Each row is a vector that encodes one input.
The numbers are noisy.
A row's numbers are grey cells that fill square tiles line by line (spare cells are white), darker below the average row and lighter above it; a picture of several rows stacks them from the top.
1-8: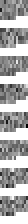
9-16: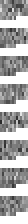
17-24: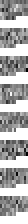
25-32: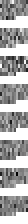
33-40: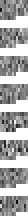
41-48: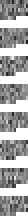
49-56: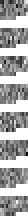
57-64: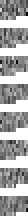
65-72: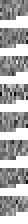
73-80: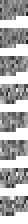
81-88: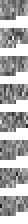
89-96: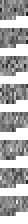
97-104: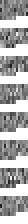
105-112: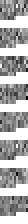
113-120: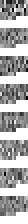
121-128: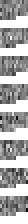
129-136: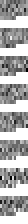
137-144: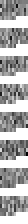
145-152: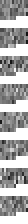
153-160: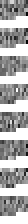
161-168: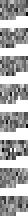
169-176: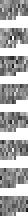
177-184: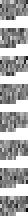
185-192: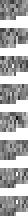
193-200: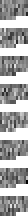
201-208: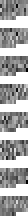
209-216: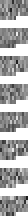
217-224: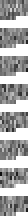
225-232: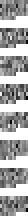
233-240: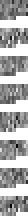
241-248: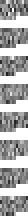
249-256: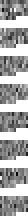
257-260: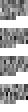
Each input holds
one of 5 labels, together with either one of 8 labels, or a point on a 4-point line.
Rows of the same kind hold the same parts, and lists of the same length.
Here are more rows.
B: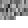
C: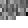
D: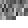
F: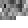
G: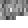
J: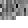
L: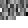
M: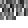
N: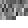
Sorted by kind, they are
B, C, D, J, L, M, N
F, G

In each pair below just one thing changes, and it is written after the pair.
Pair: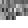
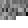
the label
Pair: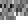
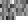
the label
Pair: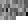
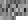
the label
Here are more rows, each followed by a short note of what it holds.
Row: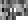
one of 5 labels and a point on a 4-point line
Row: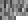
one of 5 labels and one of 8 labels
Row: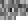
one of 5 labels and one of 8 labels
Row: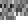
one of 5 labels and a point on a 4-point line
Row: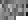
one of 5 labels and one of 8 labels
